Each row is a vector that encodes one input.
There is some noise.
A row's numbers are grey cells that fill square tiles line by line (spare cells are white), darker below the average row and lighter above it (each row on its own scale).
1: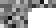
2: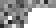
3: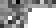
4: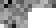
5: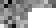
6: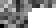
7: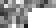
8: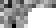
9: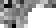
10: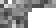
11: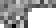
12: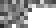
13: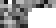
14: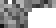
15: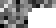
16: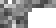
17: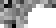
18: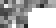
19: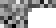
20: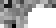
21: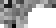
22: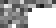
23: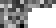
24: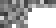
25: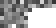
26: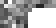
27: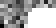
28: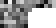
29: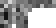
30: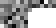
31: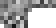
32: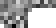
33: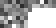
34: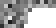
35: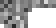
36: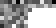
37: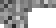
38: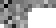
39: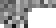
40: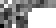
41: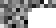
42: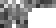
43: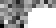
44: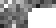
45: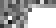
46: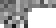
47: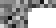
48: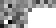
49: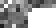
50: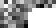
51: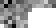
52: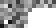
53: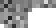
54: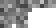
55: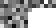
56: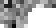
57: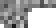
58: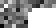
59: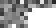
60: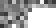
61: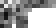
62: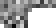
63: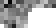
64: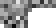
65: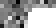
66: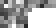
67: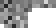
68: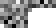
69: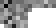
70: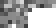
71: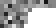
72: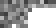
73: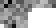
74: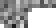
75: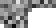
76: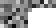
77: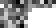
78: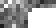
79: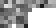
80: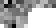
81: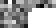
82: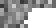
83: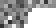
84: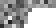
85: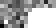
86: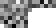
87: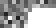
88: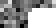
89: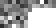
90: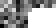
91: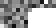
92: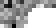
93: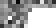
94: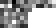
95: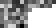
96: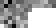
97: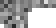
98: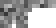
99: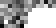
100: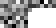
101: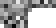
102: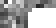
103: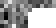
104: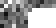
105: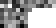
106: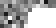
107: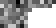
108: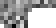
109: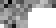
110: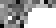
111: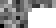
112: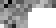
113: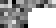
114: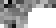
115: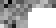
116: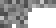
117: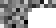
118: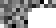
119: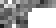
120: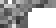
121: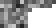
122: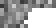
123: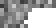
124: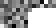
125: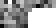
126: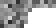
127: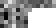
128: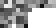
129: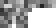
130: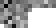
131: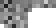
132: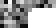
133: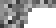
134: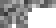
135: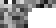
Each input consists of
a list of up to two points on a 17-point line.
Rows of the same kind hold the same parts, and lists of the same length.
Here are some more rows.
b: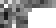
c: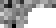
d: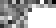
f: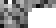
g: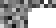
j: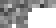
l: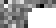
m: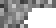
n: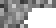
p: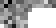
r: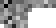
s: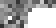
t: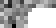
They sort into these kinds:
b, d, f, j, l, s
c, g, p, r, t
m, n

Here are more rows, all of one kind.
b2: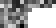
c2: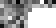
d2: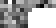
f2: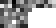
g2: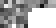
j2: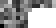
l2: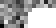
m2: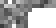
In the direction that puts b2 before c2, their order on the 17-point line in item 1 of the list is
j2, m2, d2, g2, f2, b2, c2, l2.
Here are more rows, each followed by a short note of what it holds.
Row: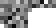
a list of one item
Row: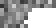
the empty list
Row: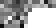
a list of two items
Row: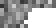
the empty list
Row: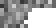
the empty list
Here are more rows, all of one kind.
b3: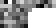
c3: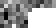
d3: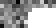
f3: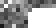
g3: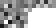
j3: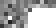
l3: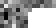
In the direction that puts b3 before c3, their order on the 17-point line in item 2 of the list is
b3, d3, f3, j3, c3, l3, g3.
